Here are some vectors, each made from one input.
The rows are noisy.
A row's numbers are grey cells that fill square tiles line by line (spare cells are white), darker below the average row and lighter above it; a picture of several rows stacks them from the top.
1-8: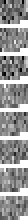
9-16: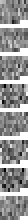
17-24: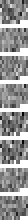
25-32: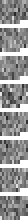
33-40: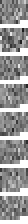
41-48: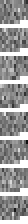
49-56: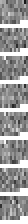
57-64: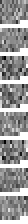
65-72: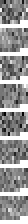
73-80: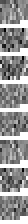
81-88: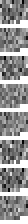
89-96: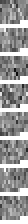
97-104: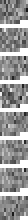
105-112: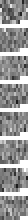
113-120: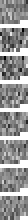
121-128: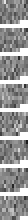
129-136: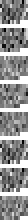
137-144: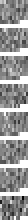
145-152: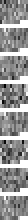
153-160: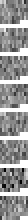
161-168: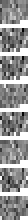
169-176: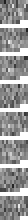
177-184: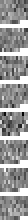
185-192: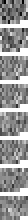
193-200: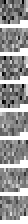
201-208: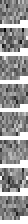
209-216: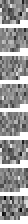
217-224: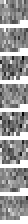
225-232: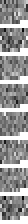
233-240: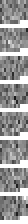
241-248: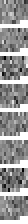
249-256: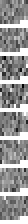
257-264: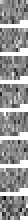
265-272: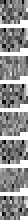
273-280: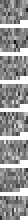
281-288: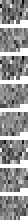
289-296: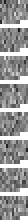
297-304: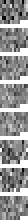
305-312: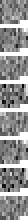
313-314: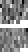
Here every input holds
either a point on an 8-point line and a true/false value, or a list of up to two points on an 11-point circle.
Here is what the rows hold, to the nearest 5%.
About 25% of them hold a point on an 8-point line and a true/false value. The rest are lists of up to two points on an 11-point circle: a few of all rows are empty, 25% hold one and 50% two.
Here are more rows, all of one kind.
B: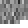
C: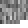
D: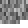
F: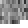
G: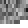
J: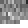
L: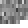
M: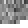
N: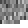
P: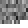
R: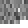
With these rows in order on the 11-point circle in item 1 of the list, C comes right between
J and N.
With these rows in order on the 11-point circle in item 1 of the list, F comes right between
L and M.
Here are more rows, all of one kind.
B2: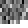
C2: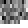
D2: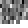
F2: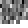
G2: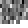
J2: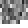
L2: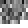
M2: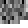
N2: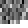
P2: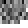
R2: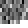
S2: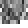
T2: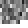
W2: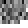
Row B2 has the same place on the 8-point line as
L2, N2 and R2.
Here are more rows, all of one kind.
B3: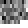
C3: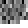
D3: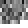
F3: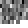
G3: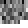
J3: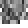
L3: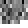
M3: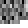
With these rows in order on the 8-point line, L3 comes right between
C3 and D3.
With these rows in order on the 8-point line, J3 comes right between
D3 and F3.
